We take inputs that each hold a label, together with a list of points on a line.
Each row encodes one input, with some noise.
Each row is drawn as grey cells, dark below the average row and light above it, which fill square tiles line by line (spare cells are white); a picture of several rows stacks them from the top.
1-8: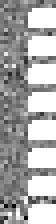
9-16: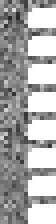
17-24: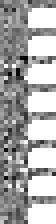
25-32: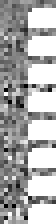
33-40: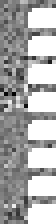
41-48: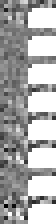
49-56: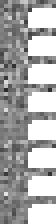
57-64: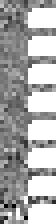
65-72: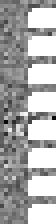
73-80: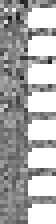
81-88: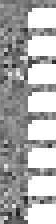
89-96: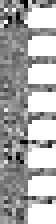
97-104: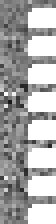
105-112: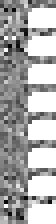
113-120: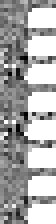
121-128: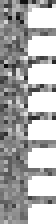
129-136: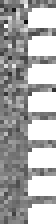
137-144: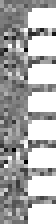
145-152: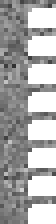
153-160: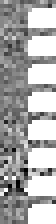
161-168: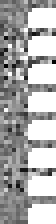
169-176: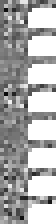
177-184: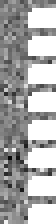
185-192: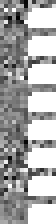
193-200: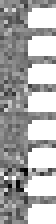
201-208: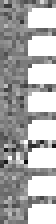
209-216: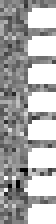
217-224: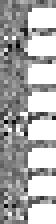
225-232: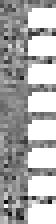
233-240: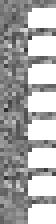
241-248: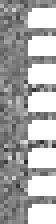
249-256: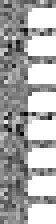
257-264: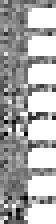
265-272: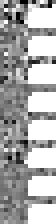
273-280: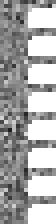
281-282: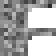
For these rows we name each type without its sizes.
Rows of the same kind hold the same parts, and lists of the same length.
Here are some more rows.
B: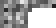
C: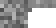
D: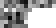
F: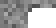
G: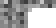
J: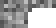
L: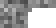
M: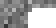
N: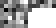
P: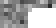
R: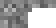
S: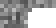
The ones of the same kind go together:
B, M, N, R
C, D, F, J, L, S
G, P

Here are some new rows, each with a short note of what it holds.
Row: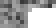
a label, together with the empty list
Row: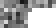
a label, together with a list of one item
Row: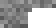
a label, together with a list of two items
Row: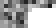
a label, together with the empty list
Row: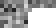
a label, together with the empty list
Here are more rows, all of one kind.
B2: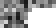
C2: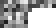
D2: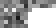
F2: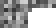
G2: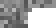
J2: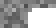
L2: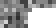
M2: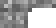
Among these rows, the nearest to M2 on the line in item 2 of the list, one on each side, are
B2 and F2.
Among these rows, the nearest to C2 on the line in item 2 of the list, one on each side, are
D2 and G2.
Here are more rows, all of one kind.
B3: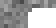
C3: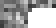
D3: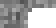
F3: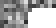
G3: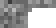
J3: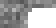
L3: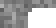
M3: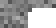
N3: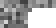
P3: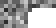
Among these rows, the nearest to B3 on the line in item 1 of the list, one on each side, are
J3 and P3.
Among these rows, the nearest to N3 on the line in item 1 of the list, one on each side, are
D3 and M3.
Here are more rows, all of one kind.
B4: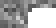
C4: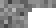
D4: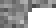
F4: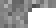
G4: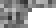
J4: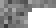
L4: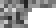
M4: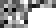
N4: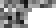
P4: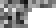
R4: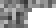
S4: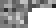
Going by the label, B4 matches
C4 and J4.
